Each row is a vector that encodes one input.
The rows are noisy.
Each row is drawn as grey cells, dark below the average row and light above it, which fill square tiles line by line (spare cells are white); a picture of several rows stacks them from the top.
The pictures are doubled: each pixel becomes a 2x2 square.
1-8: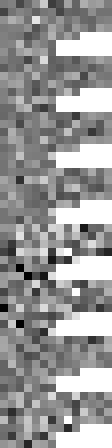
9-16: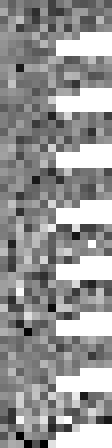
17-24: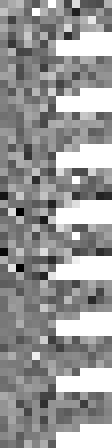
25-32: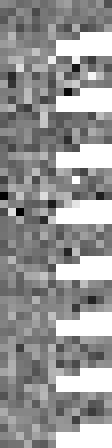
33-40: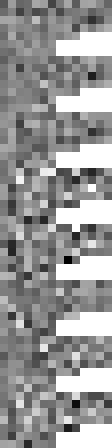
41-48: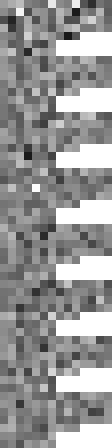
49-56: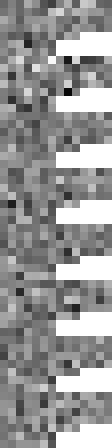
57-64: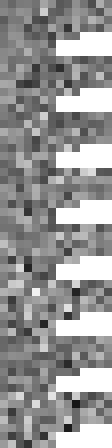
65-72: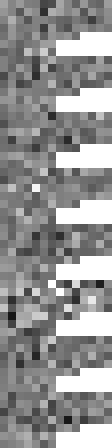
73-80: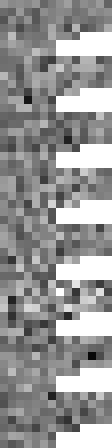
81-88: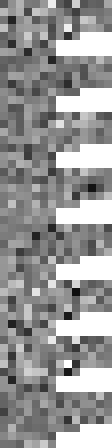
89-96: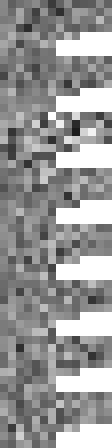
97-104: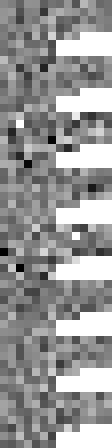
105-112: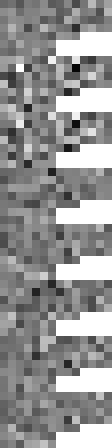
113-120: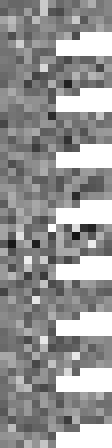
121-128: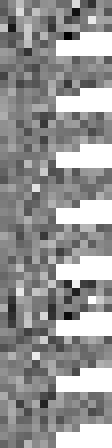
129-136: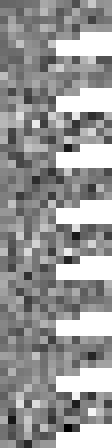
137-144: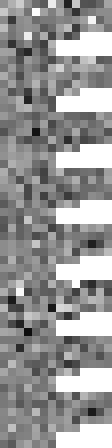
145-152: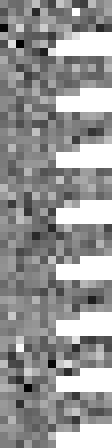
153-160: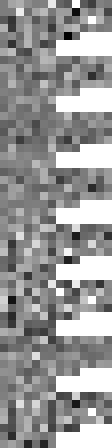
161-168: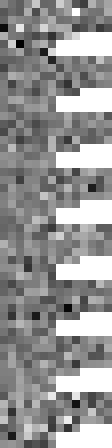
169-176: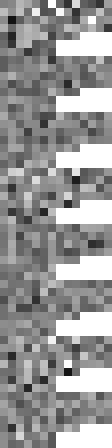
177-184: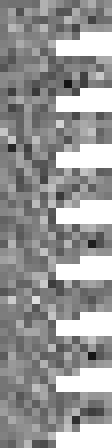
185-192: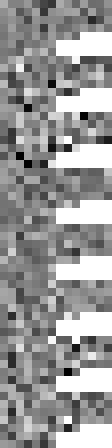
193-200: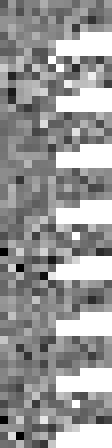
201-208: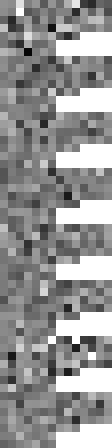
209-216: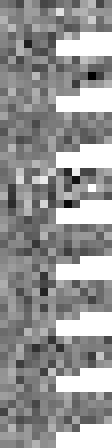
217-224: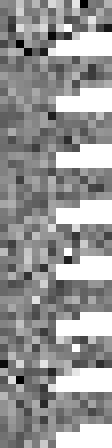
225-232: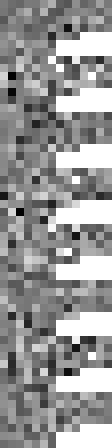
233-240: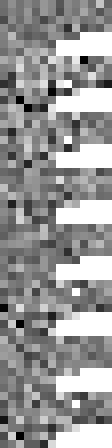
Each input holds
a true/false value, together with a list of up to two points on an 11-point line.
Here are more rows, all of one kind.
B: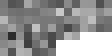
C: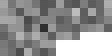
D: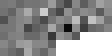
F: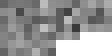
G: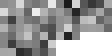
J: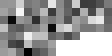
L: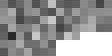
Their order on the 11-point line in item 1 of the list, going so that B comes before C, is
B, L, C, G, F, D, J.
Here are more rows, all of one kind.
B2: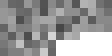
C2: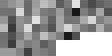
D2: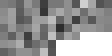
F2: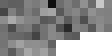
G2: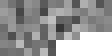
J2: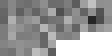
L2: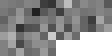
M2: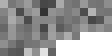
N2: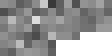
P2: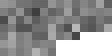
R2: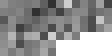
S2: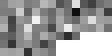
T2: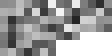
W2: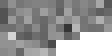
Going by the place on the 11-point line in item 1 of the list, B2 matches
D2, G2 and T2.
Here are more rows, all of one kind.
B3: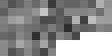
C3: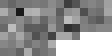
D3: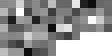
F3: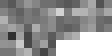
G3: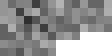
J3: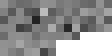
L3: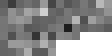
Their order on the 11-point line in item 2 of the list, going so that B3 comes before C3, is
J3, F3, D3, B3, C3, L3, G3.
